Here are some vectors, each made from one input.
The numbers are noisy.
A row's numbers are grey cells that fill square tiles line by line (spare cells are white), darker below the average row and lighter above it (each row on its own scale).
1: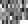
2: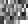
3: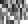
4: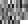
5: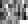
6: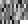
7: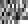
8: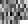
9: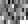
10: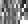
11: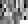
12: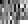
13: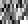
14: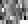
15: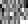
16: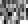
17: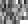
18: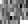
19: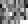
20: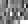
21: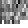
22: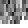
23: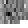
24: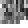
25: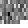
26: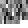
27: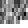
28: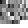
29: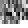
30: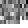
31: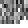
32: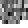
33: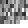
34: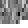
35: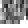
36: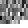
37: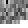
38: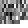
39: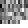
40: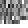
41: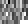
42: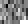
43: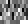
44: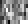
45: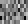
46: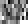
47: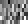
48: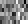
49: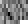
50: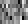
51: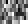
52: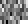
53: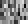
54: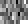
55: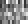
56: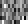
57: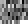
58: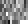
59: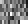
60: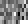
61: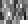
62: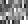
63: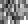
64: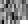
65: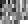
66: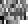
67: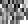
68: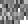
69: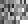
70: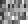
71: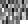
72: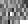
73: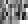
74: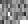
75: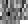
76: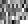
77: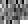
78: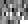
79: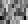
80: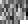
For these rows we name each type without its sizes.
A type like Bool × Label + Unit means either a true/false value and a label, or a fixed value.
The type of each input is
Circle × Label.
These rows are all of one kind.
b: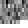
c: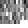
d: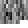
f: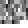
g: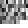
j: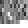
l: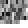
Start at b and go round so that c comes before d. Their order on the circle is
b, c, g, j, d, f, l.
